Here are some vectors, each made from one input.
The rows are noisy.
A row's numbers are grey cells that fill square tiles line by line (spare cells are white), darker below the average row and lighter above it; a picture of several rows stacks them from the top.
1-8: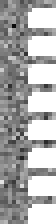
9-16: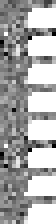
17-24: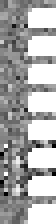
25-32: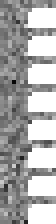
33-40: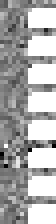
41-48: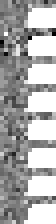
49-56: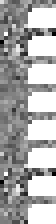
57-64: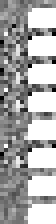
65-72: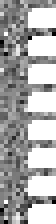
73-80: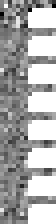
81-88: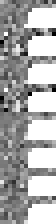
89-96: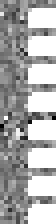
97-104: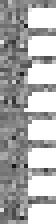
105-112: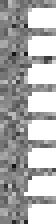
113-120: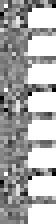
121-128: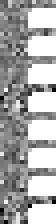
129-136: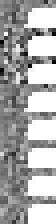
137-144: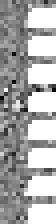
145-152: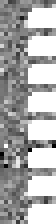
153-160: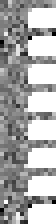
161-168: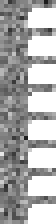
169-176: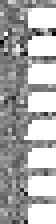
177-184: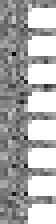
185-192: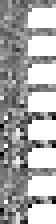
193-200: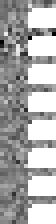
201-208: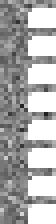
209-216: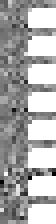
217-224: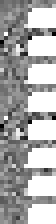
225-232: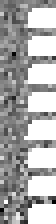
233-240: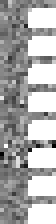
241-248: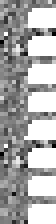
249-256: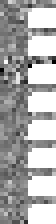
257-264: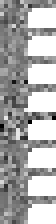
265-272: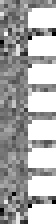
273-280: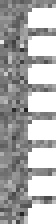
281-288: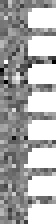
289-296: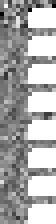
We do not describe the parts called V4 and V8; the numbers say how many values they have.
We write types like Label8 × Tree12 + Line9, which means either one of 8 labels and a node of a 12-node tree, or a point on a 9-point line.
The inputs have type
Bool × V4 + (Label11 + Line7) × V8.
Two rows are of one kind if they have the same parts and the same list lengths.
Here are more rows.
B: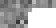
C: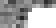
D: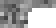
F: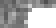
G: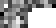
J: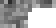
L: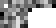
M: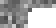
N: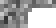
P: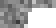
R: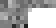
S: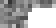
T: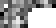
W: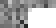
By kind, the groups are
B, C, D, F, J, M, P, S
G, L, T
N, R, W

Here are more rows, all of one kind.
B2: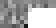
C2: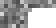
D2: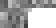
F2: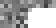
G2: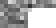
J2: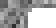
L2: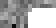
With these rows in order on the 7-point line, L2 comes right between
B2 and J2.
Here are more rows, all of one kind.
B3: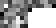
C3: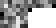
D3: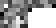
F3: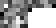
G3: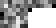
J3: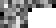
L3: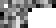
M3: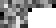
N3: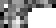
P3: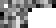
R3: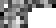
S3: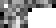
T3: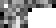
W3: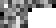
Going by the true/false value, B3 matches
D3, F3, N3 and R3.
